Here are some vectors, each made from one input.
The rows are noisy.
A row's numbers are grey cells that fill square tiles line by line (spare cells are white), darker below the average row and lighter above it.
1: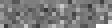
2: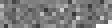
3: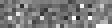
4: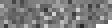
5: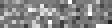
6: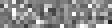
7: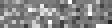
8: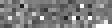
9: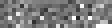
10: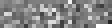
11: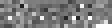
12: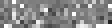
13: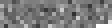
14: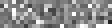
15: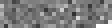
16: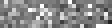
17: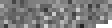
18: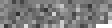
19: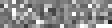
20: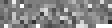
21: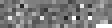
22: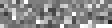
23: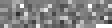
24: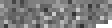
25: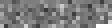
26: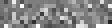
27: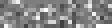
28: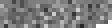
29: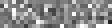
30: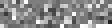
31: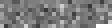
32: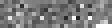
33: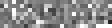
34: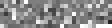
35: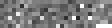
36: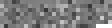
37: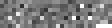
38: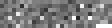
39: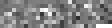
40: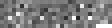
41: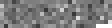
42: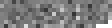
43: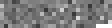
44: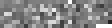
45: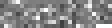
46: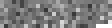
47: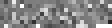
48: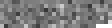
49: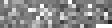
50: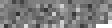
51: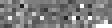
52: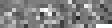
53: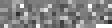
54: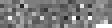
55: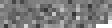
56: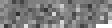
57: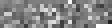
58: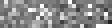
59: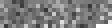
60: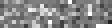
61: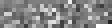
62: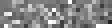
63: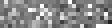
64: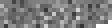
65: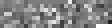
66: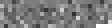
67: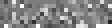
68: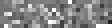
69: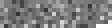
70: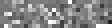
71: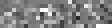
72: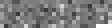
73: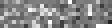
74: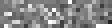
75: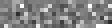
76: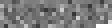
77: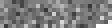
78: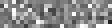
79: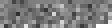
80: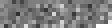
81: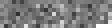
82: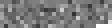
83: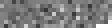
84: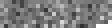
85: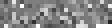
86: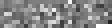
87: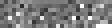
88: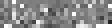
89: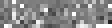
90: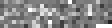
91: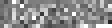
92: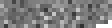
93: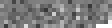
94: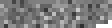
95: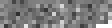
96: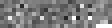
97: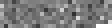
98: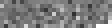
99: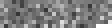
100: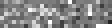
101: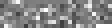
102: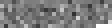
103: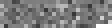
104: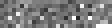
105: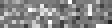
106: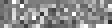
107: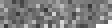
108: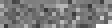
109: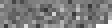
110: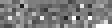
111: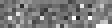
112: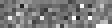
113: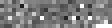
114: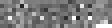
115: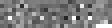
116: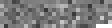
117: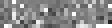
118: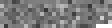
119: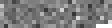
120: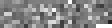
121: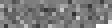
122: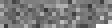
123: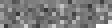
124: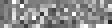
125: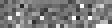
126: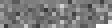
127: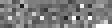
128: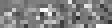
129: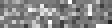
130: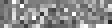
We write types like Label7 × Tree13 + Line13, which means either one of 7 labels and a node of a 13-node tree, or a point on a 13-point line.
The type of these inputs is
Bool × Bool × Bool + Line7 + Line12.
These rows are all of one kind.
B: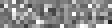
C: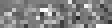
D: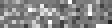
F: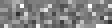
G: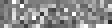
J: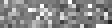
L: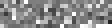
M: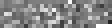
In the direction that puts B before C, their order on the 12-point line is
L, B, G, F, C, M, D, J.
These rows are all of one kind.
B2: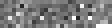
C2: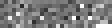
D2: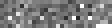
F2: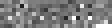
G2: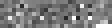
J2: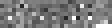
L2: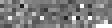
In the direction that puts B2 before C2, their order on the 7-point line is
L2, F2, J2, G2, B2, D2, C2.
